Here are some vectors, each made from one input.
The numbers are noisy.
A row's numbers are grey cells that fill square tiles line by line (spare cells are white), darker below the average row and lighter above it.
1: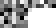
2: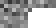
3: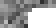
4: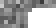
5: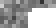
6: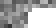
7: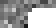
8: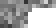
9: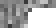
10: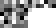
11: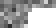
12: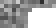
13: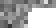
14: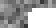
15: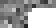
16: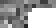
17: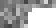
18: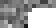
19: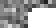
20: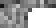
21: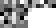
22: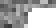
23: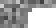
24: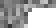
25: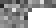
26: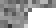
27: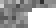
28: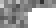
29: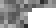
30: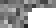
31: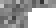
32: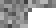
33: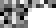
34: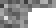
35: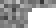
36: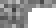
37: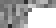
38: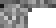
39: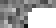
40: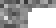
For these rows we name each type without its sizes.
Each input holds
a list of points on a line.
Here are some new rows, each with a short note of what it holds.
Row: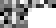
the empty list
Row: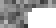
a list of one item
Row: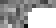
a list of one item
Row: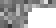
a list of two items
